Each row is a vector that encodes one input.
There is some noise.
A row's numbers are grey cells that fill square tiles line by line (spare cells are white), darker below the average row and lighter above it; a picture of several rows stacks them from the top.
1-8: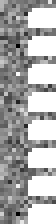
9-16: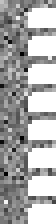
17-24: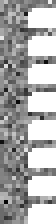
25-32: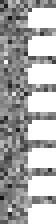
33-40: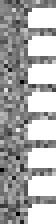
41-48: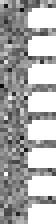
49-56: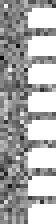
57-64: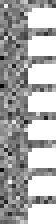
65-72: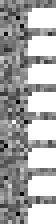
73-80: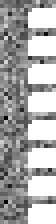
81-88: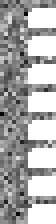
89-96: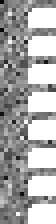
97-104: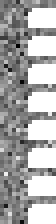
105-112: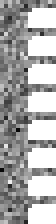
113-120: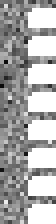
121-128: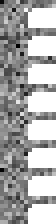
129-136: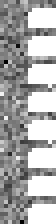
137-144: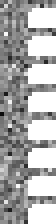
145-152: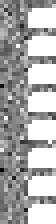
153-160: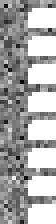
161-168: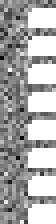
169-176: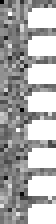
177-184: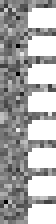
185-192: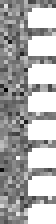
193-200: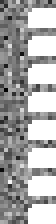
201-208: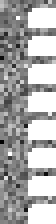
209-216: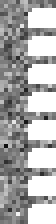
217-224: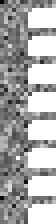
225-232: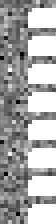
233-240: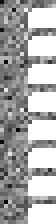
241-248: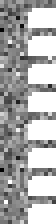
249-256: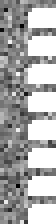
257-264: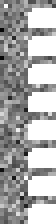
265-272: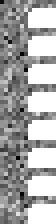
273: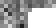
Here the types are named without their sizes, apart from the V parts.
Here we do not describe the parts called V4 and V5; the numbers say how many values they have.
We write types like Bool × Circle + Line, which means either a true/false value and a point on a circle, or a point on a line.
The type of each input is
Bool × (Tree + V4) × V5.
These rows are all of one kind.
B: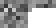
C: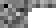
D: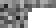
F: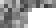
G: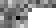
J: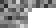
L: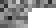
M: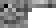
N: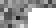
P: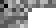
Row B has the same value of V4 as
F, J, L and N.
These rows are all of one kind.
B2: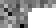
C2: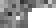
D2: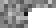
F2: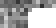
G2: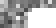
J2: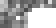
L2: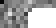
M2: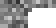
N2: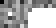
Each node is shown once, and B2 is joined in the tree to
C2 and F2.
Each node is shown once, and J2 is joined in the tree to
G2, M2 and N2.
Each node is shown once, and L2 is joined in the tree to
D2 and M2.
